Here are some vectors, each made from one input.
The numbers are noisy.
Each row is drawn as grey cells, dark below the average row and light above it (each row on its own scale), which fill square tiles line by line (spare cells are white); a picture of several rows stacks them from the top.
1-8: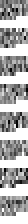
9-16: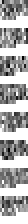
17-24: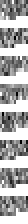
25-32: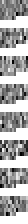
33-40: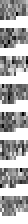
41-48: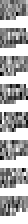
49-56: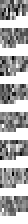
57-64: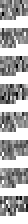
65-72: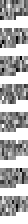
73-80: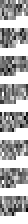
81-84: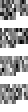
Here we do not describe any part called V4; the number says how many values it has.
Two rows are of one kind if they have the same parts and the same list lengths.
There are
3 kinds of row.
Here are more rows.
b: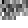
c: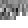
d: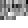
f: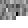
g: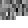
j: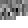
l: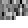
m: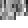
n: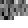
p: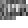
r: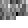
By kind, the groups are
b, c, f, j, m
d, g, l, n
p, r

